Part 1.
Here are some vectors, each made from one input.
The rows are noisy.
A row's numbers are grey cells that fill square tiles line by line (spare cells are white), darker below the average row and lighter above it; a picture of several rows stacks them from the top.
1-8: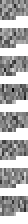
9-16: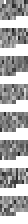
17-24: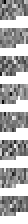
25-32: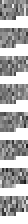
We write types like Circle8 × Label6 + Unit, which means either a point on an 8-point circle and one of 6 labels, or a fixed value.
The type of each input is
Bool × Bool × Bool.
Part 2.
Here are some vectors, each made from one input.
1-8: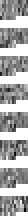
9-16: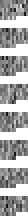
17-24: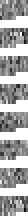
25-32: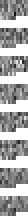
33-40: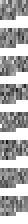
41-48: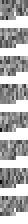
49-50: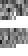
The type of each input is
Line4 × Line4 + Unit.
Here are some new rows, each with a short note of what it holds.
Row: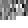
a fixed value
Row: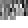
a fixed value
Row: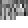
a fixed value
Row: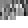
a fixed value
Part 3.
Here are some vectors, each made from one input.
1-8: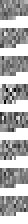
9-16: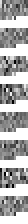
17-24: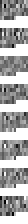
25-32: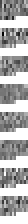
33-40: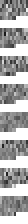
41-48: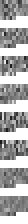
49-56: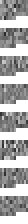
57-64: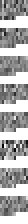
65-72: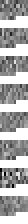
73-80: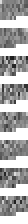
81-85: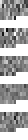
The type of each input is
Line10.
